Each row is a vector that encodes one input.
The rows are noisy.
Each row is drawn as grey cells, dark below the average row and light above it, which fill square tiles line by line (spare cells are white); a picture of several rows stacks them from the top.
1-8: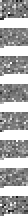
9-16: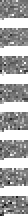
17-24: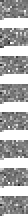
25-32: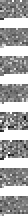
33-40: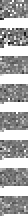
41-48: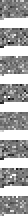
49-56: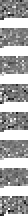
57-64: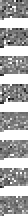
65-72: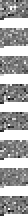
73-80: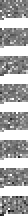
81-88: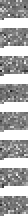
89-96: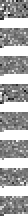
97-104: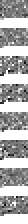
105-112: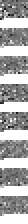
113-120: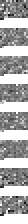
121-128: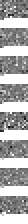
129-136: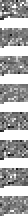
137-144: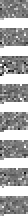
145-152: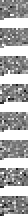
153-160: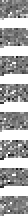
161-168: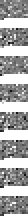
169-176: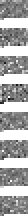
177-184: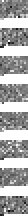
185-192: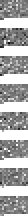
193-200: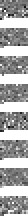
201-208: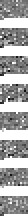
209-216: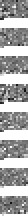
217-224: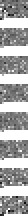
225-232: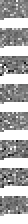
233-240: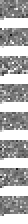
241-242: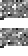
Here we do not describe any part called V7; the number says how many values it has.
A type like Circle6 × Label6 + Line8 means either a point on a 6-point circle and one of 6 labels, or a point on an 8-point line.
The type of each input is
Line4 × Line5 × (Line6 + V7) + Tree9.
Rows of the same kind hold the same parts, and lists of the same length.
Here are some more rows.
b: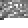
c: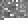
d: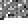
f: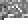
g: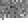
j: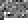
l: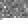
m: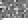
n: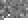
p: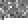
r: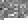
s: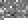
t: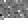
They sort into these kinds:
b, c, l, m, r
d, j
f, g, n, p, s, t

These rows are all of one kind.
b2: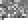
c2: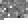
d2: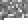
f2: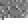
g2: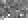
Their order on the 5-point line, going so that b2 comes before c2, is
g2, d2, f2, b2, c2.
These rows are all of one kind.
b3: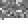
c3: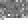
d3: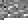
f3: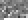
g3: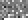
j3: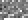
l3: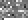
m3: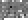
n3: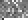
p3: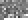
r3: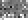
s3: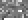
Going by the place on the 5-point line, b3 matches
f3 and r3.
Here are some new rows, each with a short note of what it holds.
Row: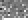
a point on a 4-point line, a point on a 5-point line and a point on a 6-point line
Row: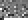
a node of a 9-node tree
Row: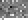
a point on a 4-point line, a point on a 5-point line and a point on a 6-point line
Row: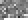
a point on a 4-point line, a point on a 5-point line and a value of V7
